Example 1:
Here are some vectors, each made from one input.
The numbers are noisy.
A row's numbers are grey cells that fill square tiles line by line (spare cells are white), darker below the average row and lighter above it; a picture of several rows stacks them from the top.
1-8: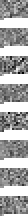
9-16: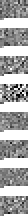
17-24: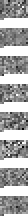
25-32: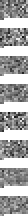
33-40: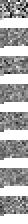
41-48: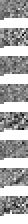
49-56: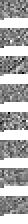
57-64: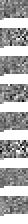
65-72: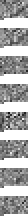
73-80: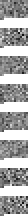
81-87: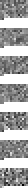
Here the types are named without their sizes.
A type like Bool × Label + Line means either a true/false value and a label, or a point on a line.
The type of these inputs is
Line + Tree.
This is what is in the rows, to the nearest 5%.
About 55% of them hold a point on a line. The rest hold a node of a tree.
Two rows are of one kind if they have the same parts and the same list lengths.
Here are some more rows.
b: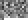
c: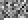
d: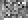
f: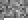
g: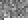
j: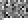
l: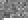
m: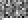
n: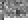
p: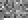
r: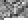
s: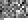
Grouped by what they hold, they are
b, d, g, n, r
c, f, j, l, m, p, s

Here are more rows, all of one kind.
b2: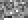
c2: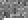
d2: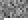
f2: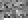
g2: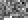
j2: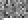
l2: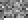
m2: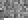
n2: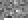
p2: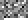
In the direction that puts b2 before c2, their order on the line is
b2, n2, d2, f2, p2, l2, g2, j2, m2, c2.
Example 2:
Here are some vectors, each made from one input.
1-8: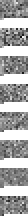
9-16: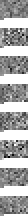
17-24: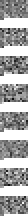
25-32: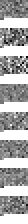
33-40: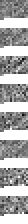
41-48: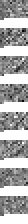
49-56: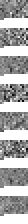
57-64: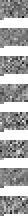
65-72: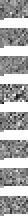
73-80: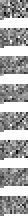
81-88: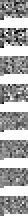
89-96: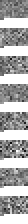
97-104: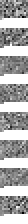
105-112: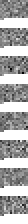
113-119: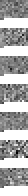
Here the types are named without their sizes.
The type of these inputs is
Bool × Bool × Bool + Tree.
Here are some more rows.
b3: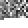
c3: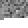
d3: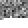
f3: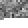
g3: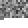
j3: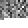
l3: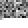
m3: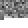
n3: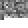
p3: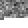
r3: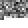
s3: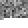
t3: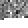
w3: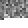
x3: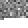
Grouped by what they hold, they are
b3, d3, f3, g3, l3, s3, t3, x3
c3, j3, m3, n3, p3, r3, w3

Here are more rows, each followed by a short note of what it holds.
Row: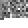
three true/false values
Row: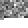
three true/false values
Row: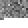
a node of a tree
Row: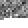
three true/false values
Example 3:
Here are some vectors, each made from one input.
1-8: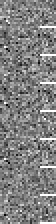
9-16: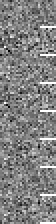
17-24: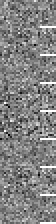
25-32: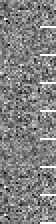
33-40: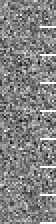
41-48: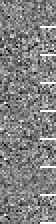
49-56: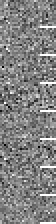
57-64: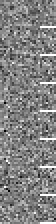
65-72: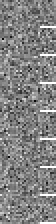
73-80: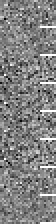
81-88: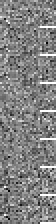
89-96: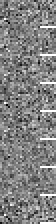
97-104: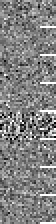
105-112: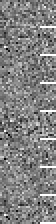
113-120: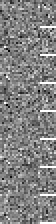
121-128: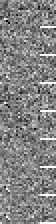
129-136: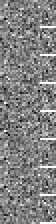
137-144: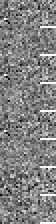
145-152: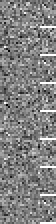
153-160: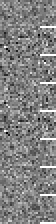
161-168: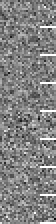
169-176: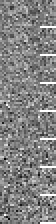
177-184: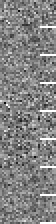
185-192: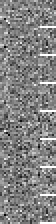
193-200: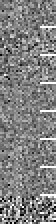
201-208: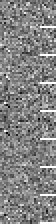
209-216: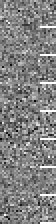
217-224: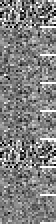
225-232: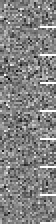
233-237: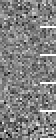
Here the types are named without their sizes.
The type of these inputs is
List(Line).
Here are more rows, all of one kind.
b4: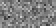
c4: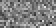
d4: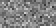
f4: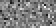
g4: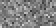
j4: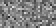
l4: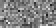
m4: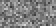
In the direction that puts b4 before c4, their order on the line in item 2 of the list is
j4, l4, f4, b4, c4, m4, d4, g4.
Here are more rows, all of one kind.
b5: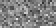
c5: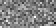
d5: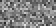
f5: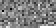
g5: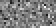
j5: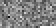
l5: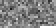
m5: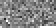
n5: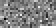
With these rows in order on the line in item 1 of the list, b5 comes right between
j5 and l5.
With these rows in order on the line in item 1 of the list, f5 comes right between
c5 and l5.
